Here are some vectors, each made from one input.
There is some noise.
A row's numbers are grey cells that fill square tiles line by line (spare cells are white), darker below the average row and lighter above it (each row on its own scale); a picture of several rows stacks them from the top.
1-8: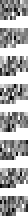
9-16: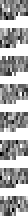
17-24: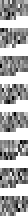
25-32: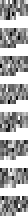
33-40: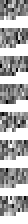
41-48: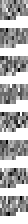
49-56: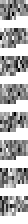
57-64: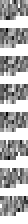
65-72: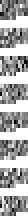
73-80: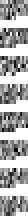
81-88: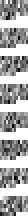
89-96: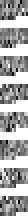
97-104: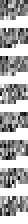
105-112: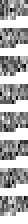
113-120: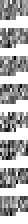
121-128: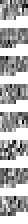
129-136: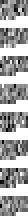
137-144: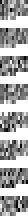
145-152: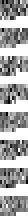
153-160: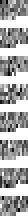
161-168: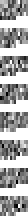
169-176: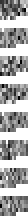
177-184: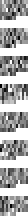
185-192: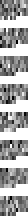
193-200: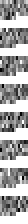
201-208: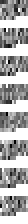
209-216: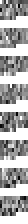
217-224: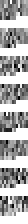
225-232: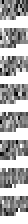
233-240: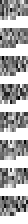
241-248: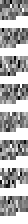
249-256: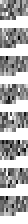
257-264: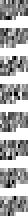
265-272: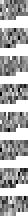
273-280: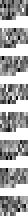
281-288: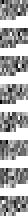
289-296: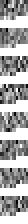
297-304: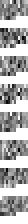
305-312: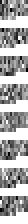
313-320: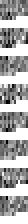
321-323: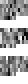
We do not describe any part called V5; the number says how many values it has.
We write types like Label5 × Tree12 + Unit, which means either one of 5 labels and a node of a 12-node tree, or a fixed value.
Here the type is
Line4 × (Line10 + V5) + List2(Line6).
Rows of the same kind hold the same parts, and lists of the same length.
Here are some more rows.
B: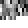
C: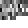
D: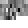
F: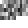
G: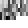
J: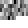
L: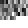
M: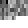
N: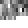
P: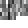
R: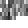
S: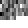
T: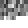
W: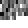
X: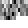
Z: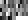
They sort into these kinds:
B, L, N
C, P, R, Z
D, F, G, J, X
M, T
S, W

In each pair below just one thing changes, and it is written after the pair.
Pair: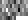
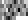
the place on the 10-point line
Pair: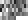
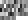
the place on the 10-point line
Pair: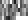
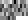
the place on the 4-point line
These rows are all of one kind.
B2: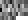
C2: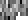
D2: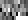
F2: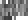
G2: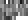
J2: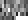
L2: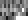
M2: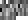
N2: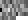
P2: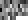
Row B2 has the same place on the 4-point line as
M2, N2 and P2.
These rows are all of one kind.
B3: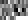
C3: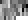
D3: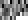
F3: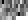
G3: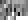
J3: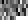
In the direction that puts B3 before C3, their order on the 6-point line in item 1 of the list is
G3, B3, J3, F3, D3, C3.
